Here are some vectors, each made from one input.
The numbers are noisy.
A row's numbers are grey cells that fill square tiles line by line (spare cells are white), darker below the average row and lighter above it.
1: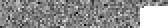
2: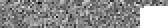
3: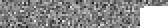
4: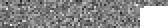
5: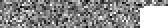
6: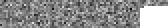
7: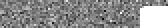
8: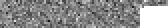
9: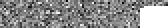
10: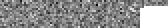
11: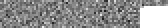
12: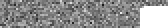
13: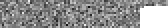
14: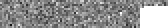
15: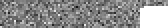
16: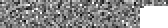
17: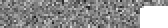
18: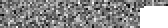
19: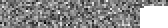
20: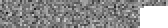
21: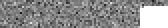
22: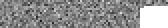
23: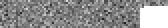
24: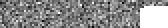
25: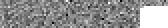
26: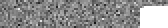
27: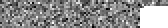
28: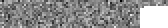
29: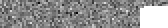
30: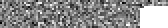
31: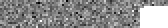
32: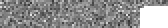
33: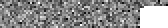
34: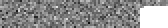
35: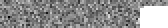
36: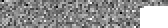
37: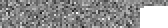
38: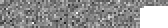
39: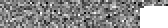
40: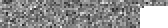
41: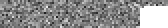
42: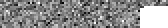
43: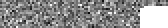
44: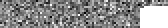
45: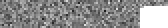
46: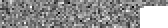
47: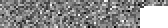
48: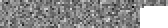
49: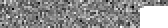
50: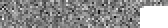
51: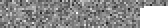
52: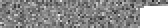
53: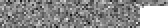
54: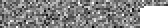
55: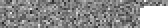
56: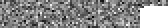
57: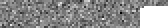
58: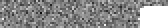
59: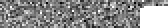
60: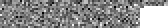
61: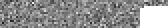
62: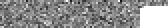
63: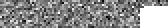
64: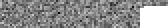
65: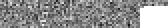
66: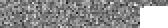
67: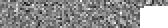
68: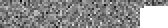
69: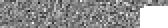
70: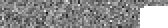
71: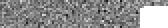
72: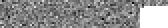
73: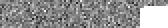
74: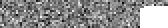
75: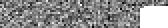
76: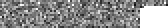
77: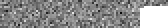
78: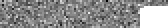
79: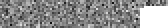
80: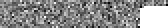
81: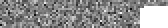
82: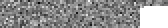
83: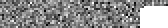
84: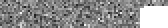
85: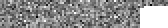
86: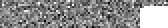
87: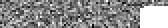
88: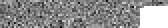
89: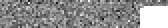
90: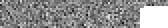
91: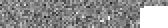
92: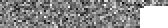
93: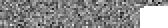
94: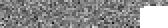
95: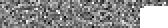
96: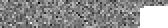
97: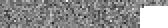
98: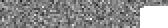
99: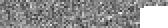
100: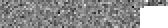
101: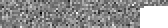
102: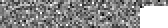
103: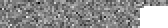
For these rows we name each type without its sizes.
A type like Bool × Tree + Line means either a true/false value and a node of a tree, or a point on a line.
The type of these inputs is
(Bool × Bool × Bool + Unit) × Line + Tree.
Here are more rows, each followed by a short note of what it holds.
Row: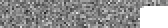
a point on a line and three true/false values
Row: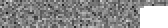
a point on a line
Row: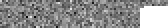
a point on a line
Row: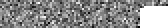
a node of a tree
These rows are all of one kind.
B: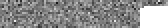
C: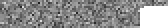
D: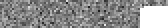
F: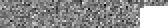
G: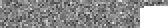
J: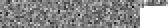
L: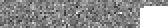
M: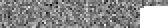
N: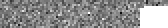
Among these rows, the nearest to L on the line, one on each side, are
G and M.
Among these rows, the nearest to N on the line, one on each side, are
C and F.
